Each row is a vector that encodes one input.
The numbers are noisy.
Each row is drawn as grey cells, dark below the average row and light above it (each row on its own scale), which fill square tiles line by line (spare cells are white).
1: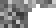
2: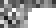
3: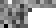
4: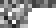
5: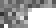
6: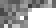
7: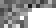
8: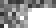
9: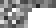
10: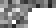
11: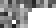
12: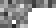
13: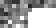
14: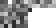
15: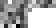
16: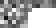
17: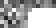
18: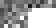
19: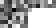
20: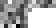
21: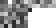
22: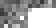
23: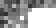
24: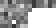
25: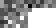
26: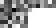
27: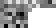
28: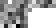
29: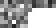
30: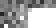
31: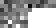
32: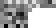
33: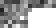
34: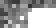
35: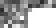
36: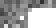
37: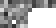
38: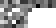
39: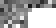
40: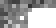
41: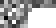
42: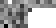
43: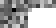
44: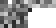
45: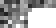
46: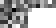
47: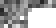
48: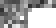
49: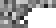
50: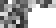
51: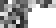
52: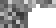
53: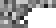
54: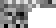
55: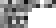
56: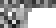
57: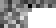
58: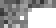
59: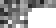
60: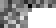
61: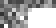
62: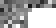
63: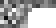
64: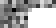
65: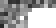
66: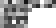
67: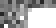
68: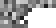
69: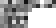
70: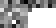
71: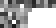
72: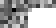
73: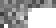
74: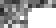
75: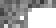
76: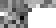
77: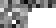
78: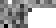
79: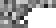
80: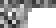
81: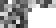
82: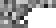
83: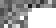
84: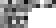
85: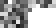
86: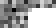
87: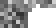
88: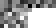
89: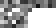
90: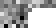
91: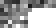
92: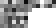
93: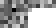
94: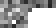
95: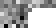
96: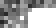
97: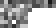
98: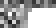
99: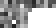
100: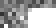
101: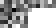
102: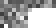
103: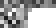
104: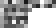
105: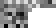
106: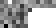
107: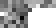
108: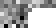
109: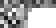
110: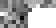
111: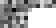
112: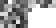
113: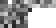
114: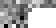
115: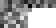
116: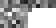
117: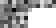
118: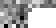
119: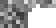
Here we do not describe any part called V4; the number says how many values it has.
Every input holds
either a true/false value and a value of V4, or a list of up to three points on a 5-point line.
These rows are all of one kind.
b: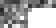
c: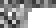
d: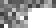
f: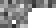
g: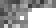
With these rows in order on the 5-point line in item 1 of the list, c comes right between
d and f.
